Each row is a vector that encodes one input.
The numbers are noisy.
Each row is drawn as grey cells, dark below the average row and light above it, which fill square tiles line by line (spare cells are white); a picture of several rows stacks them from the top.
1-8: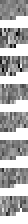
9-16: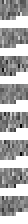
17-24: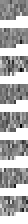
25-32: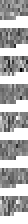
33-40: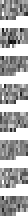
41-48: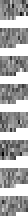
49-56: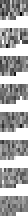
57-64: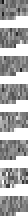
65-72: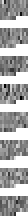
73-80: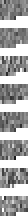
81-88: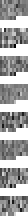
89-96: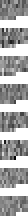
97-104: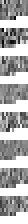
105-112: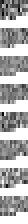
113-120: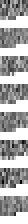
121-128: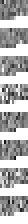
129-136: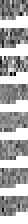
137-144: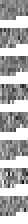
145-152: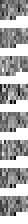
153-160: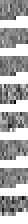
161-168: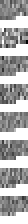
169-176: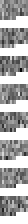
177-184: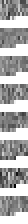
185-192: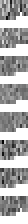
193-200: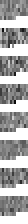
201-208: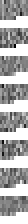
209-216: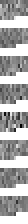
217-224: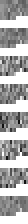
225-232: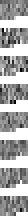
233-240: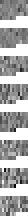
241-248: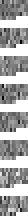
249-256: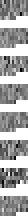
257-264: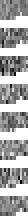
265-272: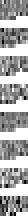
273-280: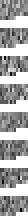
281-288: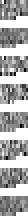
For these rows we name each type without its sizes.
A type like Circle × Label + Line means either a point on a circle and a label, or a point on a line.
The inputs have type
(Bool × Bool × Bool + Unit) × Line + Circle.
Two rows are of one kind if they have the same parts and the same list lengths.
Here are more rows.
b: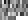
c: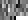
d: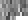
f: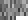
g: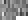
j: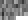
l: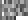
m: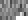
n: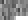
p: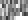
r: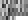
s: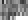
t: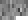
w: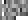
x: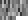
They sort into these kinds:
b, c, d, j, l, s
f, m, n, p, t, x
g, r, w

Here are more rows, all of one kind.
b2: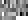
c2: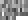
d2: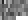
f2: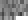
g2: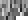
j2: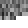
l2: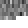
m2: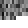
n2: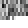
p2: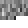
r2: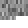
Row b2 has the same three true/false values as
d2, m2, n2 and p2.
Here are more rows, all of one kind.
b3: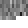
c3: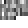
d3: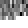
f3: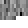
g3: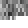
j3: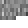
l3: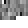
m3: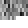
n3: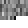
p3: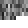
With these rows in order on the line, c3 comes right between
b3 and f3.
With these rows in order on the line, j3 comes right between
l3 and n3.
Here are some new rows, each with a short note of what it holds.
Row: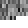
a point on a circle
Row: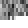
a point on a line and three true/false values
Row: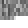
a point on a circle
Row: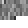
a point on a line and three true/false values
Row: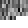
a point on a circle
